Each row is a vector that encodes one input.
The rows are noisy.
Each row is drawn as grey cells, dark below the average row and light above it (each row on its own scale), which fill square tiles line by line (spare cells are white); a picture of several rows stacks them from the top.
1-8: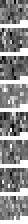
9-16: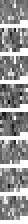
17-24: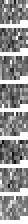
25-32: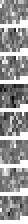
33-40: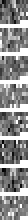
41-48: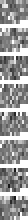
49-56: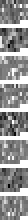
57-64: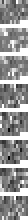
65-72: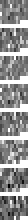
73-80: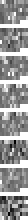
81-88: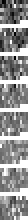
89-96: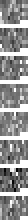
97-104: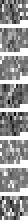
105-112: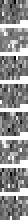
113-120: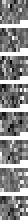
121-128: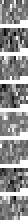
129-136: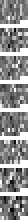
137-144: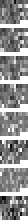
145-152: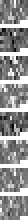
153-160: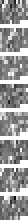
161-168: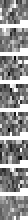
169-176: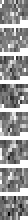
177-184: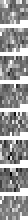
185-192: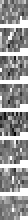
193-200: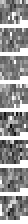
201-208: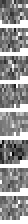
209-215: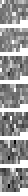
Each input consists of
one of 12 labels.
